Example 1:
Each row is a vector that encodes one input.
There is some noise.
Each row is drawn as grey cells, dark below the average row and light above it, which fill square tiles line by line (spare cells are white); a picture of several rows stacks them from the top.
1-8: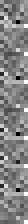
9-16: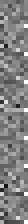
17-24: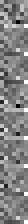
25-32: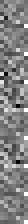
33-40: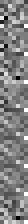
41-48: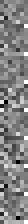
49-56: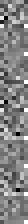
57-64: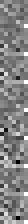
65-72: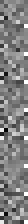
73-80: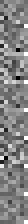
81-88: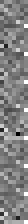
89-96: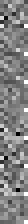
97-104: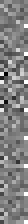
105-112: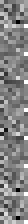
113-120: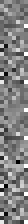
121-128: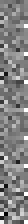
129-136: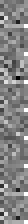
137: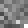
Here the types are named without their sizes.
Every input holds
a point on a line.
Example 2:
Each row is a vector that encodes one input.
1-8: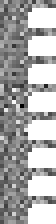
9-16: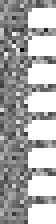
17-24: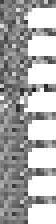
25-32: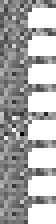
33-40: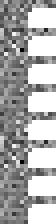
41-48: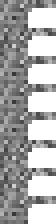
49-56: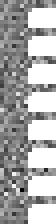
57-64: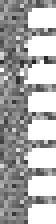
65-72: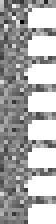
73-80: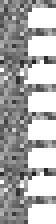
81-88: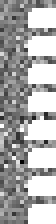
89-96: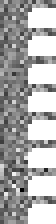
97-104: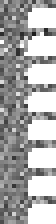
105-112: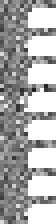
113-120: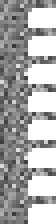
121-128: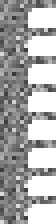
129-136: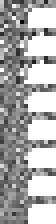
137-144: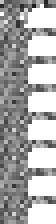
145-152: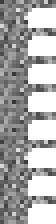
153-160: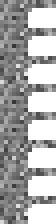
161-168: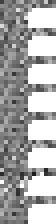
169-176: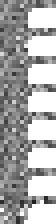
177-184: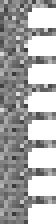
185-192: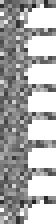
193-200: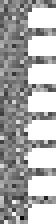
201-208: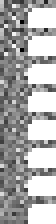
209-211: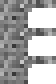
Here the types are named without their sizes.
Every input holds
a label.
